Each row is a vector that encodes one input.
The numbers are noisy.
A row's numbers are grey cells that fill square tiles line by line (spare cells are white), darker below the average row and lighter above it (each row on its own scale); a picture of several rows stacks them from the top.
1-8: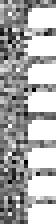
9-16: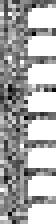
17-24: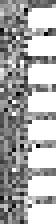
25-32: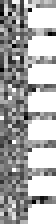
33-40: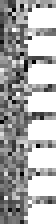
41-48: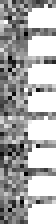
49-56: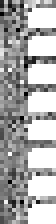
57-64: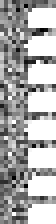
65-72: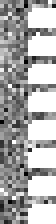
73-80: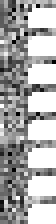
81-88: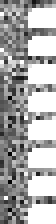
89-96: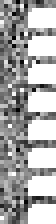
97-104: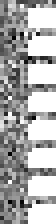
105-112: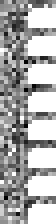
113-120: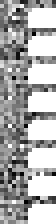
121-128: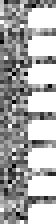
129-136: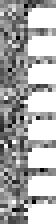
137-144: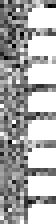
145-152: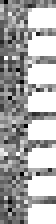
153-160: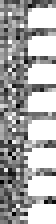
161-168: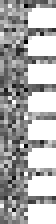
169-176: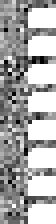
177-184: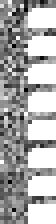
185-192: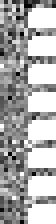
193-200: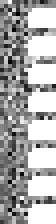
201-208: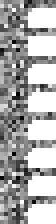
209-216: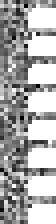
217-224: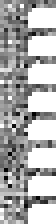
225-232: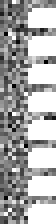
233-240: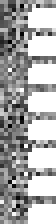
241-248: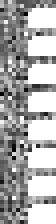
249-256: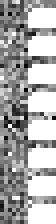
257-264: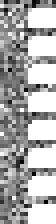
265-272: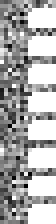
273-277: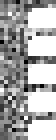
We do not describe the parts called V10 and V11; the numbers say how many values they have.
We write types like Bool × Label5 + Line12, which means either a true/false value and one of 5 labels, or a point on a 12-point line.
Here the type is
Bool × Circle9 + V10 × V11.
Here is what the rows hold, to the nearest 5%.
About 40% of them hold a point on a 9-point circle and a true/false value. The rest hold a value of V10 and a value of V11.
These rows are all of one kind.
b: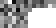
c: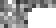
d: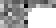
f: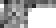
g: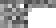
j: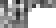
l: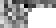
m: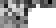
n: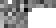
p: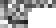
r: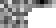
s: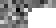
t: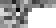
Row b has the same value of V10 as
l, s and t.
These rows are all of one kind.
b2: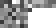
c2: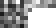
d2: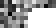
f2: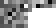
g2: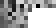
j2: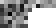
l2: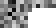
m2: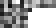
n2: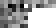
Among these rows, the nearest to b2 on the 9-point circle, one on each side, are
f2 and j2.
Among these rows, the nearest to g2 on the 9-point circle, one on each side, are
c2 and l2.
